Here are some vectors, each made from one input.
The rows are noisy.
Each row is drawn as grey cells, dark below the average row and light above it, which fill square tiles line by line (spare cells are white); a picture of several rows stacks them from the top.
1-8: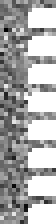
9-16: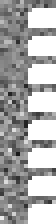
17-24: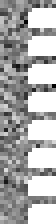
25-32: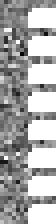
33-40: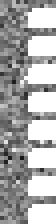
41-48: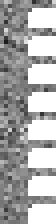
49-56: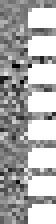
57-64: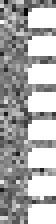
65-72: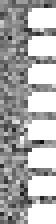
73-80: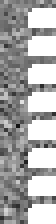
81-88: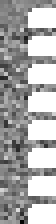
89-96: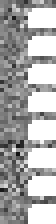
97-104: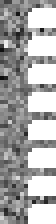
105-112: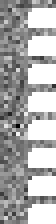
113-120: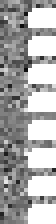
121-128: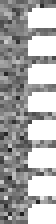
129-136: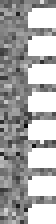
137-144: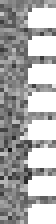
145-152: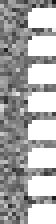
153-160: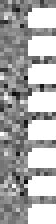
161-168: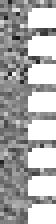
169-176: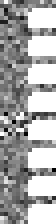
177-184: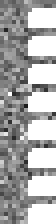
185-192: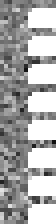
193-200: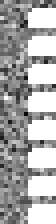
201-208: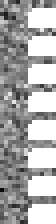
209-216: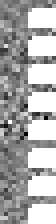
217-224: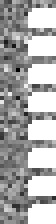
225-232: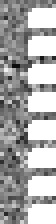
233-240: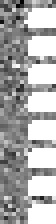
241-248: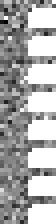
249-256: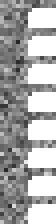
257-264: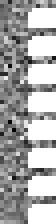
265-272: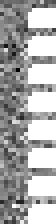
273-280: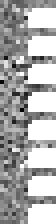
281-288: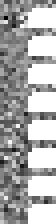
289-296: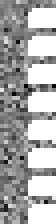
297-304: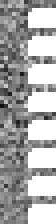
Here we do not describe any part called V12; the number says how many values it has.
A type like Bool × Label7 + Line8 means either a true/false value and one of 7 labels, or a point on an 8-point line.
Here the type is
Line9 × ((Tree10 + Unit) × V12 + Unit).
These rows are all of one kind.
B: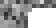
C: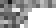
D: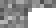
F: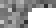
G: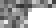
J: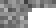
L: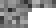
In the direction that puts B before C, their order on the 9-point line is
D, B, G, F, C, J, L.
